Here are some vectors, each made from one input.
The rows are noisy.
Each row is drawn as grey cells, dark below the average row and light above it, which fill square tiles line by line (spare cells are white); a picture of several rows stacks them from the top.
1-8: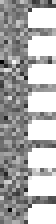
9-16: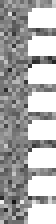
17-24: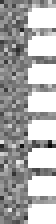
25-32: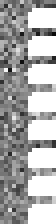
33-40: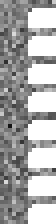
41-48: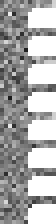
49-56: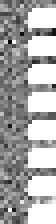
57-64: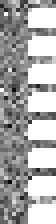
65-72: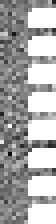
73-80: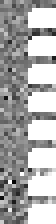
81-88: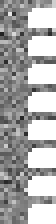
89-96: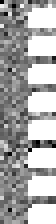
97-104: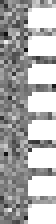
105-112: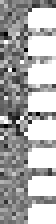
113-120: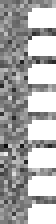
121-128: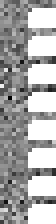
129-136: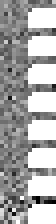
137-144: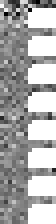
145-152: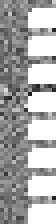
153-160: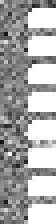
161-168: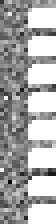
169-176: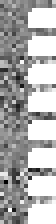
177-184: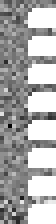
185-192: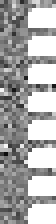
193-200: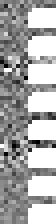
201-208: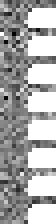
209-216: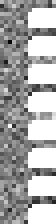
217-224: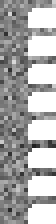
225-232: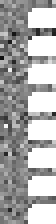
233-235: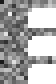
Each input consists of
three true/false values.
